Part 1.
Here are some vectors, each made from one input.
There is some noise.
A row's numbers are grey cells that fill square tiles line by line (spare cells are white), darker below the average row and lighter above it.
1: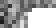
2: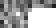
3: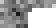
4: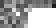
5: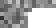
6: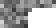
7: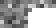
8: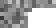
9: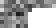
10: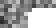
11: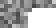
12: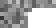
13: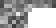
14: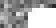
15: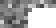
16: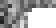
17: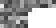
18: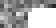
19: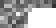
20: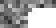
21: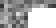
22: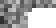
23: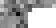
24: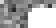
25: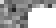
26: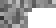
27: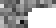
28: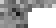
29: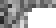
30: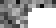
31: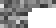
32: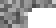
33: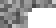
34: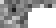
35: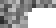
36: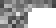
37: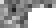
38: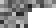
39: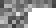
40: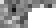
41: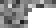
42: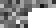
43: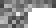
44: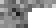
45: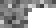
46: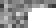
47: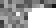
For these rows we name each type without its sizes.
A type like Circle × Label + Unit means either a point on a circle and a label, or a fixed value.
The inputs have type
(Circle + Unit) × Line.
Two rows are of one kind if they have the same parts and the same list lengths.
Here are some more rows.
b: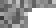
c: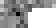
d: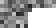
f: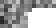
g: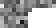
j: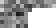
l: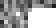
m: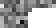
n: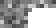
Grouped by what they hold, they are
b, f
c, d, g, j, l, m, n

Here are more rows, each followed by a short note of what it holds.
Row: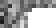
a point on a line
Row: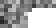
a point on a line
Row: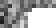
a point on a line
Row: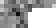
a point on a circle and a point on a line
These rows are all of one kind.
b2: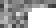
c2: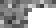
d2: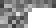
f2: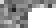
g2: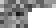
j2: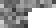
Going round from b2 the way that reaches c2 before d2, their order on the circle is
b2, f2, g2, j2, c2, d2.
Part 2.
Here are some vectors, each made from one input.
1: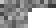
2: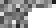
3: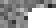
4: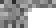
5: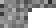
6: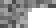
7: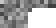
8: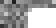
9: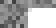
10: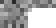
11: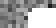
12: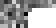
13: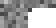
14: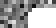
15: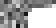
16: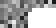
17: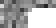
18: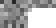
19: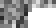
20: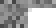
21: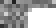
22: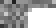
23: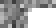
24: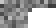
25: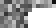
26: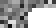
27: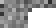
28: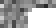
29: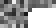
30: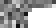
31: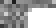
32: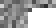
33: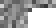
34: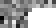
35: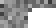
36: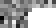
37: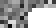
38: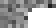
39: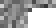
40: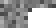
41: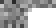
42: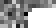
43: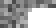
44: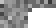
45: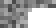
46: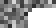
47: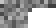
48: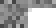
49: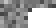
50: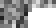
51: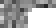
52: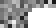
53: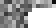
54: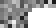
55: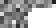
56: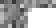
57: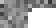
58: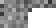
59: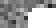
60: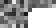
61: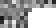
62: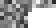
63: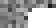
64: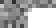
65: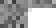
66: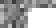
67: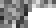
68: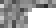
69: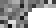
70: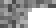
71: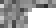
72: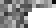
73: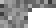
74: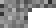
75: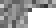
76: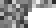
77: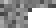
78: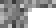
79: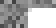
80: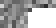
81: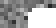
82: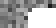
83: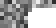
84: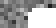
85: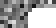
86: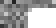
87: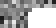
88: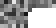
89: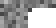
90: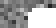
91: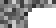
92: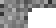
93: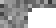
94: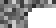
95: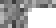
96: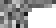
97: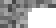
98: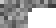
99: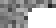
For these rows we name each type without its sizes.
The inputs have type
Circle + Line.
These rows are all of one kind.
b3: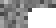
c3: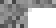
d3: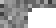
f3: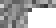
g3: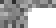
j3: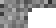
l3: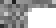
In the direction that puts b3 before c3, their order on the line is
j3, d3, b3, l3, c3, g3, f3.
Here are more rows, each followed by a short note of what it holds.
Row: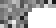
a point on a circle
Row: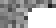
a point on a line
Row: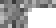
a point on a line
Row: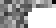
a point on a circle
